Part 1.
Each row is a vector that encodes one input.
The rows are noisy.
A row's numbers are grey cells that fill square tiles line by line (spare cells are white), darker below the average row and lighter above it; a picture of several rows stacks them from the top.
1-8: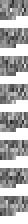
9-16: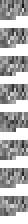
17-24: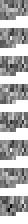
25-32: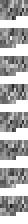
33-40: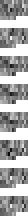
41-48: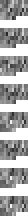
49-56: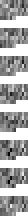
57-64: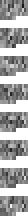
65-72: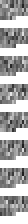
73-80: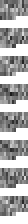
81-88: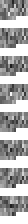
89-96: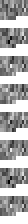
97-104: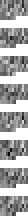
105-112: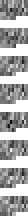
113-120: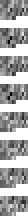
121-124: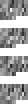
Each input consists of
one of 9 labels and a true/false value.
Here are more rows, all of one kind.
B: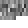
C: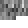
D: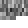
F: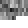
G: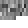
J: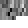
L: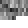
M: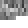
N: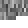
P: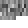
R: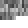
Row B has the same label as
G and P.
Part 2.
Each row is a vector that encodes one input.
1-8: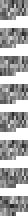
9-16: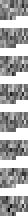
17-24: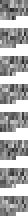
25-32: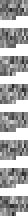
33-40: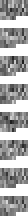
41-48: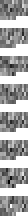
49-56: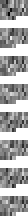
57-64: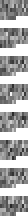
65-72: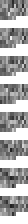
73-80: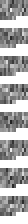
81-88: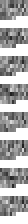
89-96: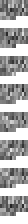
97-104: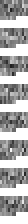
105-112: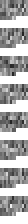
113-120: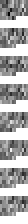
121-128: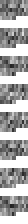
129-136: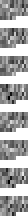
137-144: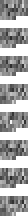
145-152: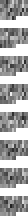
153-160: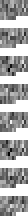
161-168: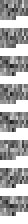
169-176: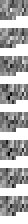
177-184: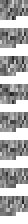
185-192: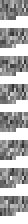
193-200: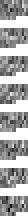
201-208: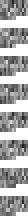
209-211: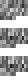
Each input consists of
one of 9 labels and a true/false value.
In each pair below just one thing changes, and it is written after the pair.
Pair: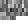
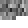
the label
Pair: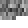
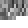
the true/false value
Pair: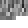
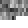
the true/false value
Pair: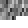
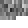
the label
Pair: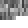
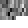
the true/false value
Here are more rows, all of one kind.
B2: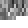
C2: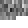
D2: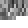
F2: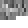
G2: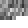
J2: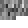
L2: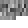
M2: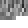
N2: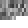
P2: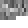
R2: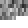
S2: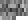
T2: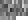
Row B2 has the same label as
D2 and S2.
